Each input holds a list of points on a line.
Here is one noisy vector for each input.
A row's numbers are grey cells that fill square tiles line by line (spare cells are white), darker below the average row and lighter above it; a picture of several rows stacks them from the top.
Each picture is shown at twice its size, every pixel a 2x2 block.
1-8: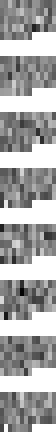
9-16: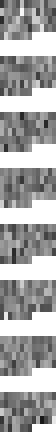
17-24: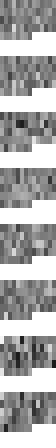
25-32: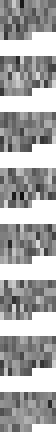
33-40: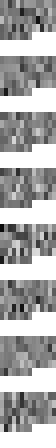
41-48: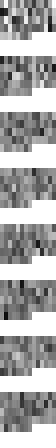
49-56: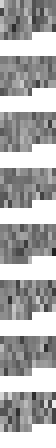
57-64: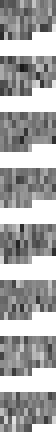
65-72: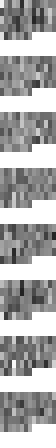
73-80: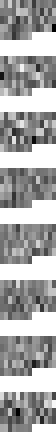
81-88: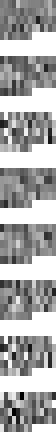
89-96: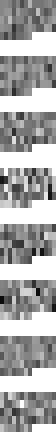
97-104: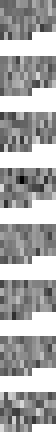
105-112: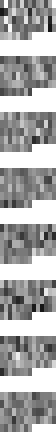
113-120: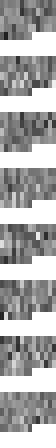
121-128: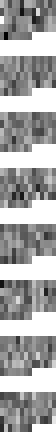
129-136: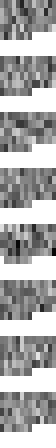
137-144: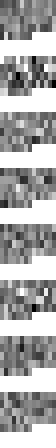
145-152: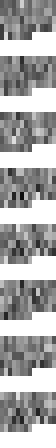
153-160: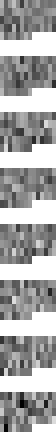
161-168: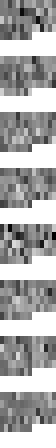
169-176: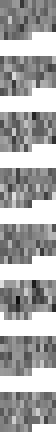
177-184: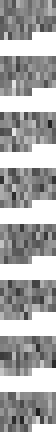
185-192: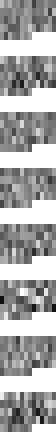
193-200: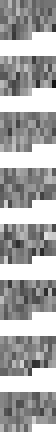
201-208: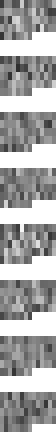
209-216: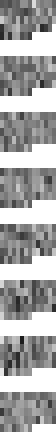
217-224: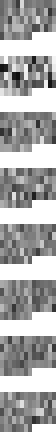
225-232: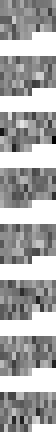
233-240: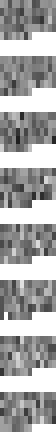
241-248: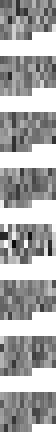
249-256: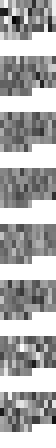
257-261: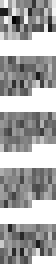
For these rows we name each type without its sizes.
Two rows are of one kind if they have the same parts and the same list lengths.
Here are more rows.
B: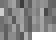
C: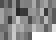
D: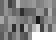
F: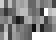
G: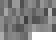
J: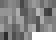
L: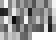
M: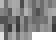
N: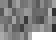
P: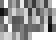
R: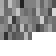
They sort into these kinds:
B, C, G, M, N
D, F
J, R
L, P

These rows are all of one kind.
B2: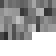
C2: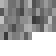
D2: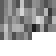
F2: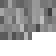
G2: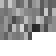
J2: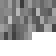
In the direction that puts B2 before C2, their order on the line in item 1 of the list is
D2, G2, F2, B2, J2, C2.
